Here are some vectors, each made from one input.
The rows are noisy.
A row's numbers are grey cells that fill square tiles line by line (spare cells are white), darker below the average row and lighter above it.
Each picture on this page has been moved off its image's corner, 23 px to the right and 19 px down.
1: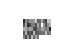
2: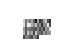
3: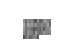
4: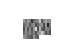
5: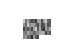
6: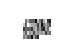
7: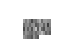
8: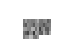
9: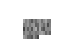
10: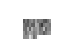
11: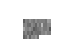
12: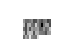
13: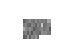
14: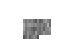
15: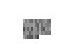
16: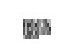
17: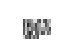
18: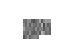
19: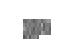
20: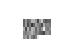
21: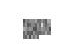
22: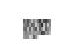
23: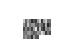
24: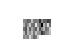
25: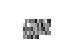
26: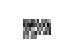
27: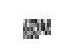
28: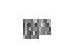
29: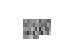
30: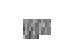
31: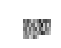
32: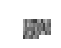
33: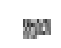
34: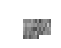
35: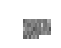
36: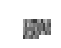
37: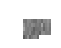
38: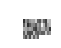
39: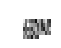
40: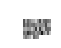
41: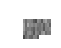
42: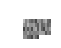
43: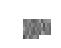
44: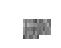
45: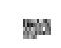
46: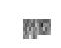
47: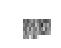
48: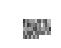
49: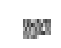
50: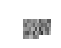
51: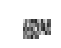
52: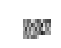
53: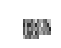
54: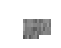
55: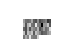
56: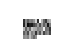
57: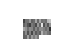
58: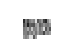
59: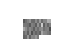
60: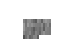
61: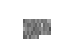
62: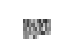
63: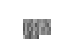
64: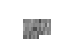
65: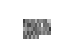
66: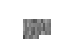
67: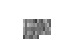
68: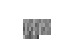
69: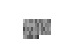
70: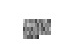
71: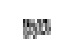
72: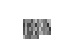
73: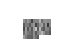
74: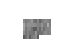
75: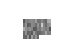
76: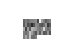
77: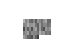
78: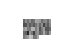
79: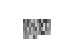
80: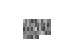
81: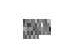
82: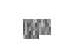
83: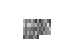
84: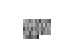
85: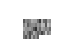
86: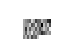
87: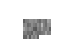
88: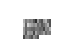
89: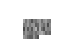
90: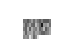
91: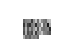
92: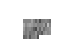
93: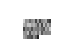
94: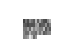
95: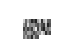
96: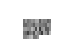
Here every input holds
a point on a 5-point line.
